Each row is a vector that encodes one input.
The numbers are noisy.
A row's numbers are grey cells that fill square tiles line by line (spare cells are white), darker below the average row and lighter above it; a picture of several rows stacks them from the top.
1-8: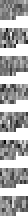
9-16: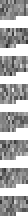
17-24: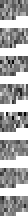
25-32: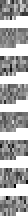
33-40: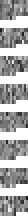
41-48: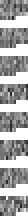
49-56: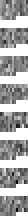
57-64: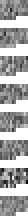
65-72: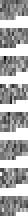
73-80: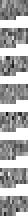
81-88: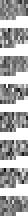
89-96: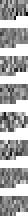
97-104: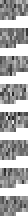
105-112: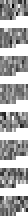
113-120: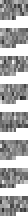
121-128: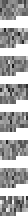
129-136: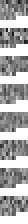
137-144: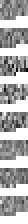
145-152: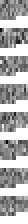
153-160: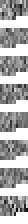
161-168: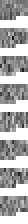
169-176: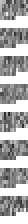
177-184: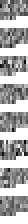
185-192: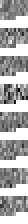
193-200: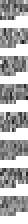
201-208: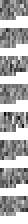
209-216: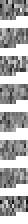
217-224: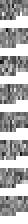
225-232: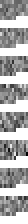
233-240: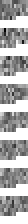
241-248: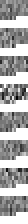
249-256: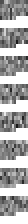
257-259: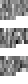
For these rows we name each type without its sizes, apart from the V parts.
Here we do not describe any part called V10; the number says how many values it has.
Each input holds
a list of items, each a true/false value and a value of V10.
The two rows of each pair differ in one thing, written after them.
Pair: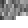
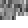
the value of V10 in item 1 of the list
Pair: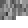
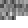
the value of V10 in item 1 of the list
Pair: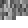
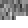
the value of V10 in item 1 of the list
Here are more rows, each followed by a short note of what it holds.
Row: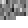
a list of two items
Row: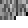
the empty list
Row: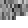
a list of one item
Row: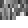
a list of two items
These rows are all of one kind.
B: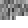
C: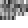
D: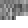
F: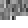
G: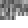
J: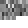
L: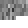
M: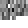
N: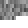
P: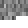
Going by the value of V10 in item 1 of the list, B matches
C, F, G and N.
